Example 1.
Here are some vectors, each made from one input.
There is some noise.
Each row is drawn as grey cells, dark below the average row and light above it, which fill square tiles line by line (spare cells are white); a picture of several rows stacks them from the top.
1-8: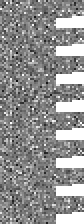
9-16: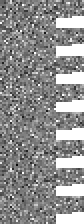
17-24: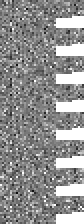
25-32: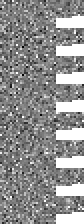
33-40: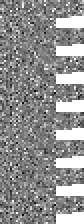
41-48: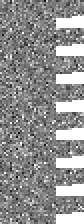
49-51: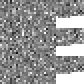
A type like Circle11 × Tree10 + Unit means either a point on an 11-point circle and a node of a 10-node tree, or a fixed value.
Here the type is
Bool × (Tree7 + Unit).
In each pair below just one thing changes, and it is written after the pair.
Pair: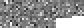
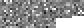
the node of the tree
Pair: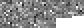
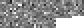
the node of the tree
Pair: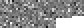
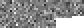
the true/false value
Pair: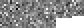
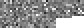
the true/false value
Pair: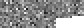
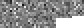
the true/false value
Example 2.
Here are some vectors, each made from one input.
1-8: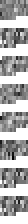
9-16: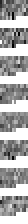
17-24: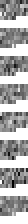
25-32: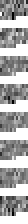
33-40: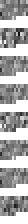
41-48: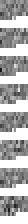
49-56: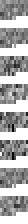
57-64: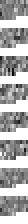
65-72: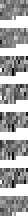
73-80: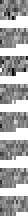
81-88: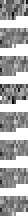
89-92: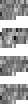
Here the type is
Bool × Bool × Bool × (Circle6 + Unit).
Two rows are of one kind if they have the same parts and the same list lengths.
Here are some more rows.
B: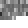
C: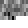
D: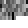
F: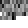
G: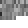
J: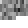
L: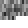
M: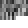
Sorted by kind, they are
B, G
C, D, F, J, L, M

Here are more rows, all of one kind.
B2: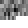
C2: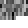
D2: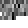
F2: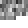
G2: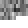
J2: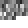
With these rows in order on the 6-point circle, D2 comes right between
C2 and J2.
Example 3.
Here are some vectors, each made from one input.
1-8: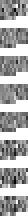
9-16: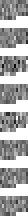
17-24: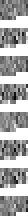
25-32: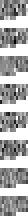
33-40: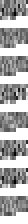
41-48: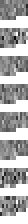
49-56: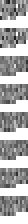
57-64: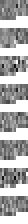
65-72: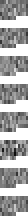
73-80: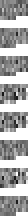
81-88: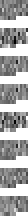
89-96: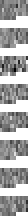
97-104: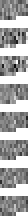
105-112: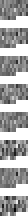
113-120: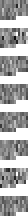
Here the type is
Circle6 + Label9.
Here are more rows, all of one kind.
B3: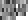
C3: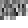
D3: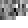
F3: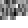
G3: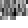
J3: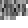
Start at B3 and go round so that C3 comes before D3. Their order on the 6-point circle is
B3, F3, G3, J3, C3, D3.
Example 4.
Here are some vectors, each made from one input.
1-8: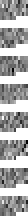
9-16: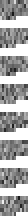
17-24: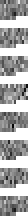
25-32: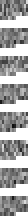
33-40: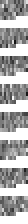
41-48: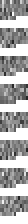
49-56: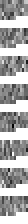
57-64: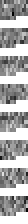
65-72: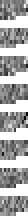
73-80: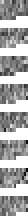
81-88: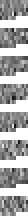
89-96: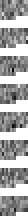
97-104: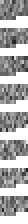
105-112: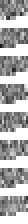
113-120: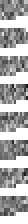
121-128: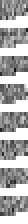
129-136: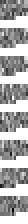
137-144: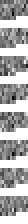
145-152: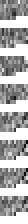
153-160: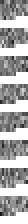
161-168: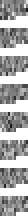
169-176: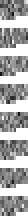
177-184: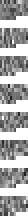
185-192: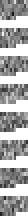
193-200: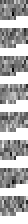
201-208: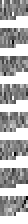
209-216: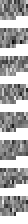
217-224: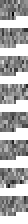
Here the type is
Label7 × Tree7.
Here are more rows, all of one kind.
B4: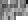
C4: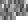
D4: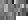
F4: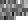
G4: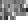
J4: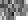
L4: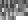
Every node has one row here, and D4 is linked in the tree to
F4, G4 and L4.
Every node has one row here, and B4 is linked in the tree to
L4.
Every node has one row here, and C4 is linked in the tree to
G4.
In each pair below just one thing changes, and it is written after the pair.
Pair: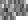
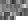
the node of the tree
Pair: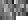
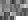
the label
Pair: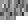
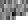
the node of the tree
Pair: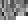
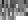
the label
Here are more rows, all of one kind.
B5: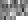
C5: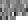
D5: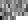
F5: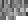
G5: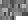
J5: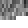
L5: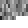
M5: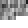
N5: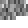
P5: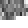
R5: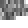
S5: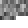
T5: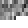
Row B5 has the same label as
N5, P5 and R5.
